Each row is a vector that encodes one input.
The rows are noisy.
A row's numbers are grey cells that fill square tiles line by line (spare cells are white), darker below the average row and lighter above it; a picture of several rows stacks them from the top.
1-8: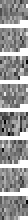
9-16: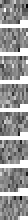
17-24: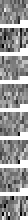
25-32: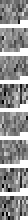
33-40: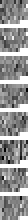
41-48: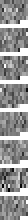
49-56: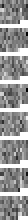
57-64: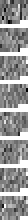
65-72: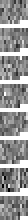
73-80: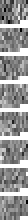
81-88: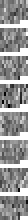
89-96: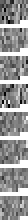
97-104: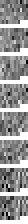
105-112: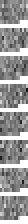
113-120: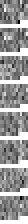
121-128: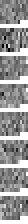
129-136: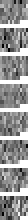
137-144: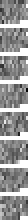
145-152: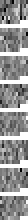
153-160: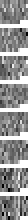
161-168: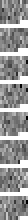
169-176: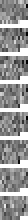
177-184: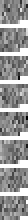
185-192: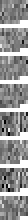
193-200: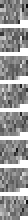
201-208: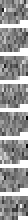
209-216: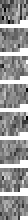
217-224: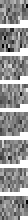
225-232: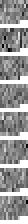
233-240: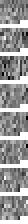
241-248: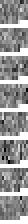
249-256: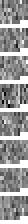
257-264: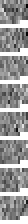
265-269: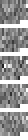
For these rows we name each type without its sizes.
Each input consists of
a label and a point on a line, together with a list of points on a circle.
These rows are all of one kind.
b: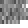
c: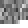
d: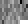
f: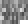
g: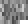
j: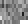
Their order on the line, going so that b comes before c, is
d, b, g, c, j, f.
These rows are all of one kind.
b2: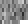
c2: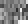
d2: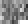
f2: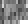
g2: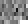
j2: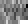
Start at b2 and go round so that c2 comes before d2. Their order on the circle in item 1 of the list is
b2, j2, c2, d2, g2, f2.
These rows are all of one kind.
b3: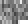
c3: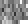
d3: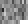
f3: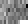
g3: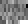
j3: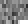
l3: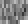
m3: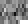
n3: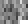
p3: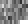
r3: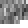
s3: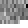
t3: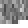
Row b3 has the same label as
c3, d3 and s3.
